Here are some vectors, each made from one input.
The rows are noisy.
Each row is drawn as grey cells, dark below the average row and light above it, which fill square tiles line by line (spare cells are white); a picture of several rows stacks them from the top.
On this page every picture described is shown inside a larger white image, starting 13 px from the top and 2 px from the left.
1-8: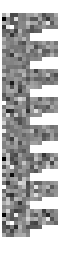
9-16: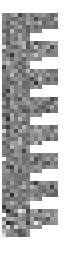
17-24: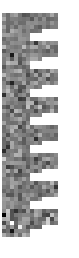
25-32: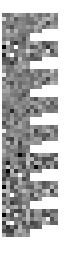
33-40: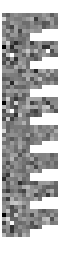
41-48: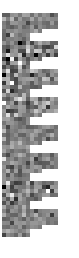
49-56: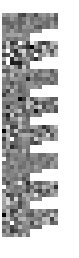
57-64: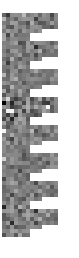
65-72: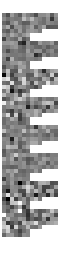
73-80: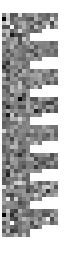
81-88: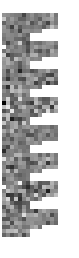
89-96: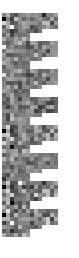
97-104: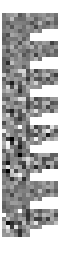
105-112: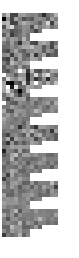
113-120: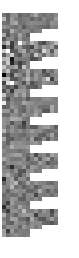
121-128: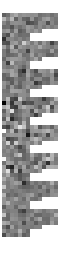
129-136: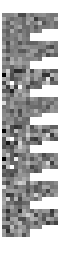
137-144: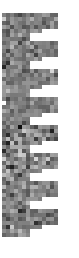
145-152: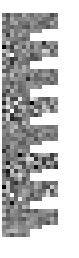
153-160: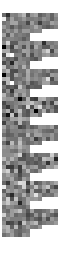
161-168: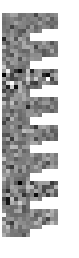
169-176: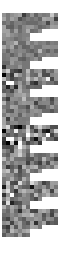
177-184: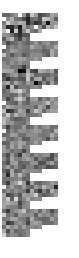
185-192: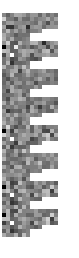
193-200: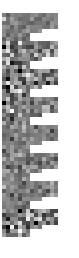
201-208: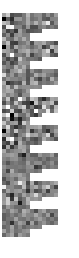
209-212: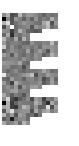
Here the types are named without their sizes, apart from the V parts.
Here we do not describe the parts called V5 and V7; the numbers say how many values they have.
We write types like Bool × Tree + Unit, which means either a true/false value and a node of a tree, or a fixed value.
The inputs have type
Bool × Bool × Bool × V5 × V7 + Tree × Tree.
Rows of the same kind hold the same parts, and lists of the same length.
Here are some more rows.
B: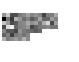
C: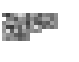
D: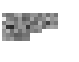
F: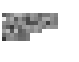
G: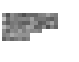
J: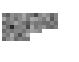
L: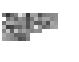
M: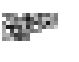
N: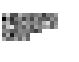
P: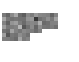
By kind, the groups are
B, N
C, D, F, G, J, L, M, P

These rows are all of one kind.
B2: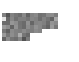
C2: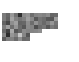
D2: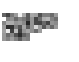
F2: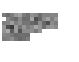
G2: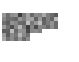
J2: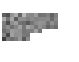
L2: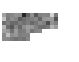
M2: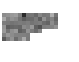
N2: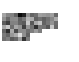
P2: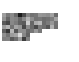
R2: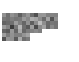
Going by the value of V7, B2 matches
C2, F2 and J2.
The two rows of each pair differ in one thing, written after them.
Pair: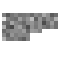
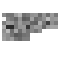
the value of V7
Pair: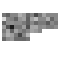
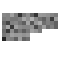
the value of V7
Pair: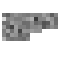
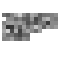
the value of V7
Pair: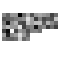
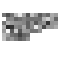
the value of V7
